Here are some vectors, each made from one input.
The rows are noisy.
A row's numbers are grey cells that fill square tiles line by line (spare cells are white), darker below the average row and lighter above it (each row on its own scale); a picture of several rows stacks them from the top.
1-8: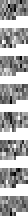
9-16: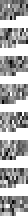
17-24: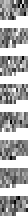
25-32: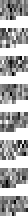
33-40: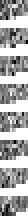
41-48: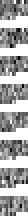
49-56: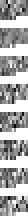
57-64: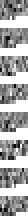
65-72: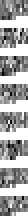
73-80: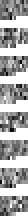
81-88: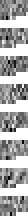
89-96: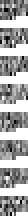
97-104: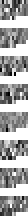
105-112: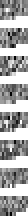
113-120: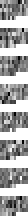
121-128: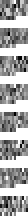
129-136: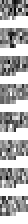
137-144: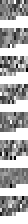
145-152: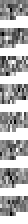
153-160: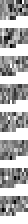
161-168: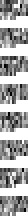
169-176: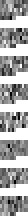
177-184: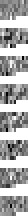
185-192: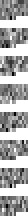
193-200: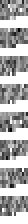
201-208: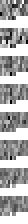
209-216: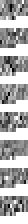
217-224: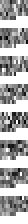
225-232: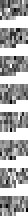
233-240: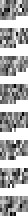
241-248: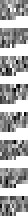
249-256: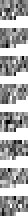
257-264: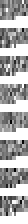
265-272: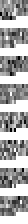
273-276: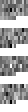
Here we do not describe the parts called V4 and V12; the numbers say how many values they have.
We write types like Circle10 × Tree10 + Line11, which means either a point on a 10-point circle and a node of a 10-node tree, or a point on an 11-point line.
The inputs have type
Circle6 × (Line9 × V4 + V12).
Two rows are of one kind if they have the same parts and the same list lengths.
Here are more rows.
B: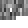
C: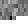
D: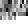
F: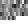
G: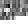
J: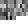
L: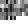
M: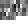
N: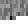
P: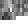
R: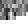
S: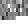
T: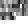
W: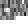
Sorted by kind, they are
B, C, D, J, L, N, P, R, S
F, G, M, T, W

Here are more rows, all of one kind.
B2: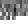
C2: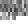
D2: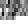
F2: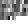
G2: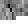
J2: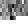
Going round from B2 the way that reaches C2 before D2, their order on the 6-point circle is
B2, C2, J2, D2, G2, F2.
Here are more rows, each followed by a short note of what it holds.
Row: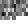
a point on a 6-point circle and a value of V12
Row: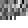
a point on a 6-point circle, a point on a 9-point line and a value of V4
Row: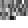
a point on a 6-point circle and a value of V12
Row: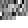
a point on a 6-point circle, a point on a 9-point line and a value of V4
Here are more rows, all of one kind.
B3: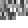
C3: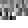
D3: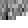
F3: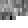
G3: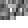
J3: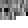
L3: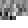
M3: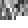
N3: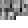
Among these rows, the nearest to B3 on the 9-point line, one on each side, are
G3 and M3.
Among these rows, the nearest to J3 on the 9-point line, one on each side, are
C3 and G3.
